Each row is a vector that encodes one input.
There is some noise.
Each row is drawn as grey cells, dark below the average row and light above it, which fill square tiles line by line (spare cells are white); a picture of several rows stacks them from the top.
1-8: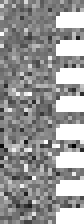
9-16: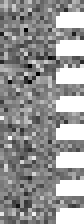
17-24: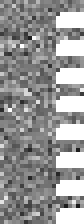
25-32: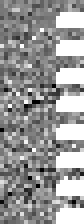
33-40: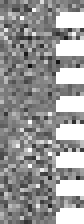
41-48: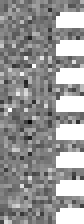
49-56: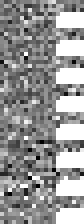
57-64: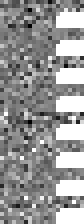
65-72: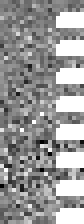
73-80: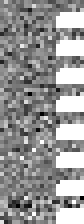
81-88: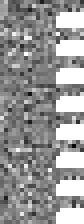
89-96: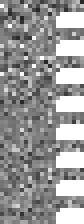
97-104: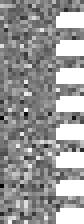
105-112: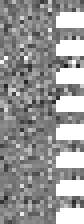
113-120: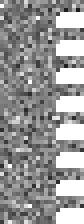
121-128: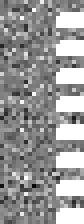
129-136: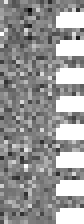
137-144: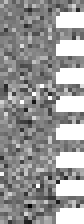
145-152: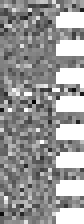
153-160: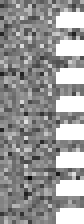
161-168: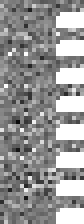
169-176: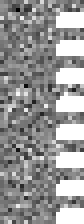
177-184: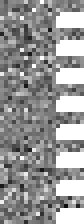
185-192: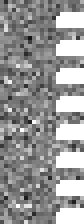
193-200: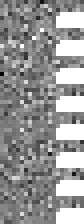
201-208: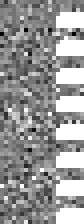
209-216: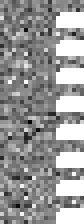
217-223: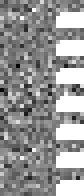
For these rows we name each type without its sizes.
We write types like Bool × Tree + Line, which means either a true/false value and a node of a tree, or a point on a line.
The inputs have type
(Bool × Circle + Unit) × Line.
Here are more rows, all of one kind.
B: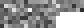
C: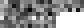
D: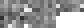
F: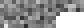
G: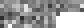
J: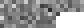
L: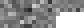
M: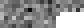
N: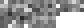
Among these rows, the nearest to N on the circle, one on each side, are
C and J.
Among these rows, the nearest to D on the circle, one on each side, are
B and L.
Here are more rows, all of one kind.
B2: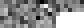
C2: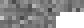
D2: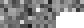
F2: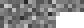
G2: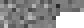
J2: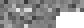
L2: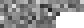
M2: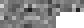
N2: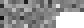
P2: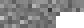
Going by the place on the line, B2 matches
F2 and J2.
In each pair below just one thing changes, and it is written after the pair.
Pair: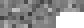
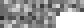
the place on the line
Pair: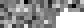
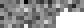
the place on the circle
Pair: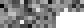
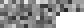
the place on the circle
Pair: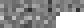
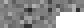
the true/false value
